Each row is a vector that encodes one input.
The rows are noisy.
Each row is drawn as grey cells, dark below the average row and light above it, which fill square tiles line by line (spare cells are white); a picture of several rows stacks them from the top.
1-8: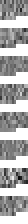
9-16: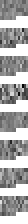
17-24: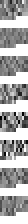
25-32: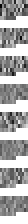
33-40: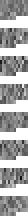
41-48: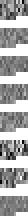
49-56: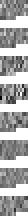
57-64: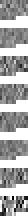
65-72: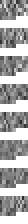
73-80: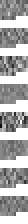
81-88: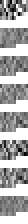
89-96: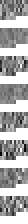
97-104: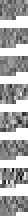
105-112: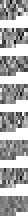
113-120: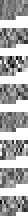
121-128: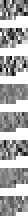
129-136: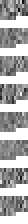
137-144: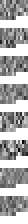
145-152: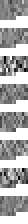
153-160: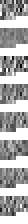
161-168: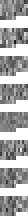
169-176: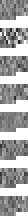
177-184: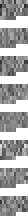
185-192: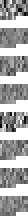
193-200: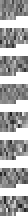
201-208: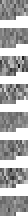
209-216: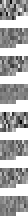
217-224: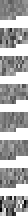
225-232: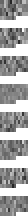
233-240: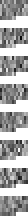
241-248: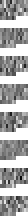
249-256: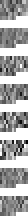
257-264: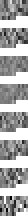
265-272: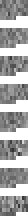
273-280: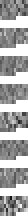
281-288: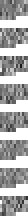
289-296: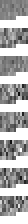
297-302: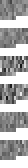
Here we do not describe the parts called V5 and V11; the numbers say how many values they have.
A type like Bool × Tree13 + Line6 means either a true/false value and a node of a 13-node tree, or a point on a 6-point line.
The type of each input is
Line8 × V11 + (Tree7 + V5) × Tree8.
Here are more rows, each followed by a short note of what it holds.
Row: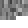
a node of a 7-node tree and a node of an 8-node tree
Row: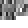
a node of a 7-node tree and a node of an 8-node tree
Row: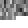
a node of an 8-node tree and a value of V5
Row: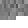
a node of an 8-node tree and a value of V5
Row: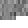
a point on an 8-point line and a value of V11
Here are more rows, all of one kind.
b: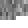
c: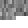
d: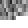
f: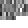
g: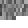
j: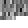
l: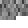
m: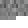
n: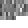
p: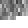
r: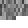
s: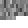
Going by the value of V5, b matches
j, m, p and s.
